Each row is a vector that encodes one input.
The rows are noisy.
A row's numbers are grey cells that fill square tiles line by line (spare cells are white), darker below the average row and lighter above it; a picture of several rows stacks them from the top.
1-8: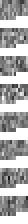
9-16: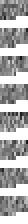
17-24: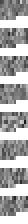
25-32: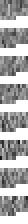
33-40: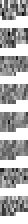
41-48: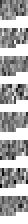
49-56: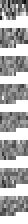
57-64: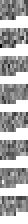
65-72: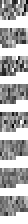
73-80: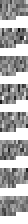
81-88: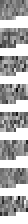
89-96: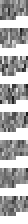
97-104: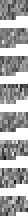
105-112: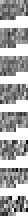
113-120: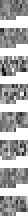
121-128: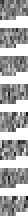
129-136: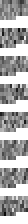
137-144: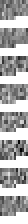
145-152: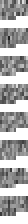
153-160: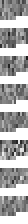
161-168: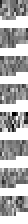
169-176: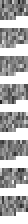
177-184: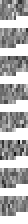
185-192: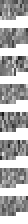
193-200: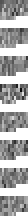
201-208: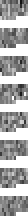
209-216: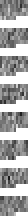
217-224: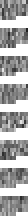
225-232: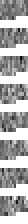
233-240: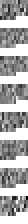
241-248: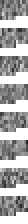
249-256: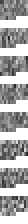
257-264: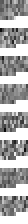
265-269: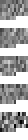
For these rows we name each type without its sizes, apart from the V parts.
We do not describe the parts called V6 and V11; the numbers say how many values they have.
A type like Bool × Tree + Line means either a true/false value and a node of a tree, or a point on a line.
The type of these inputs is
Line × (Line + V6) + V11.
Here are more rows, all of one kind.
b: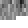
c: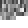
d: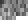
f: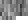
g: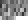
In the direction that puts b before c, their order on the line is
b, f, d, g, c.
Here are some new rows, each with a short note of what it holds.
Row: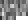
a point on each of two lines
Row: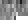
a point on each of two lines
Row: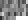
a point on a line and a value of V6
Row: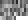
a point on each of two lines
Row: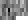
a value of V11
